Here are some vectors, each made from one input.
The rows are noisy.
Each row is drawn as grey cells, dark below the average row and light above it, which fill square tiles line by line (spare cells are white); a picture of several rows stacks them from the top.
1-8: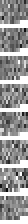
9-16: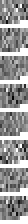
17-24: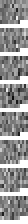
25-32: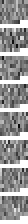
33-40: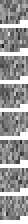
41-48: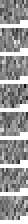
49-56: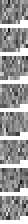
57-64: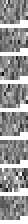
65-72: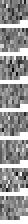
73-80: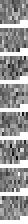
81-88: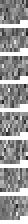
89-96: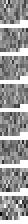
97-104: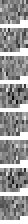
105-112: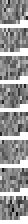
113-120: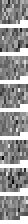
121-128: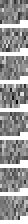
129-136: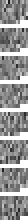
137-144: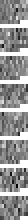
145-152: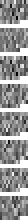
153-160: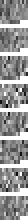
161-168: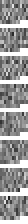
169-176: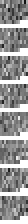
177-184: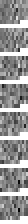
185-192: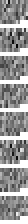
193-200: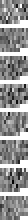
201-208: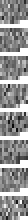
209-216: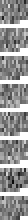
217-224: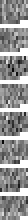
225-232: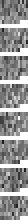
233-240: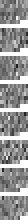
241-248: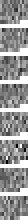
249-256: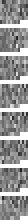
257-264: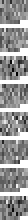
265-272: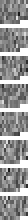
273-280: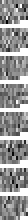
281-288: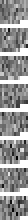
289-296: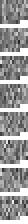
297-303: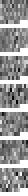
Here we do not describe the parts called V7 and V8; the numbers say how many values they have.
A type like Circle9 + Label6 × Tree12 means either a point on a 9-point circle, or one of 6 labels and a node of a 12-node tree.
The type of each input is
(Line6 + V7) × V8 + Line13.
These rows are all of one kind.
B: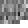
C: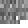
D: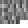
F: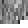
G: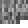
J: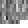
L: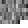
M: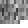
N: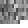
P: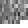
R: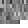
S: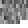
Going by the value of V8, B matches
G and P.
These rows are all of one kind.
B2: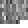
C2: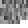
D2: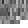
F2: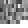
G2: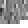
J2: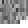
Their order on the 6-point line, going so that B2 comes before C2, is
F2, J2, D2, B2, G2, C2.
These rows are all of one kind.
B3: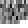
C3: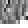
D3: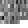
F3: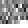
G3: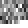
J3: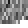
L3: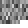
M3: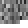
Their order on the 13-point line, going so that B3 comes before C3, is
B3, M3, D3, C3, J3, L3, F3, G3.
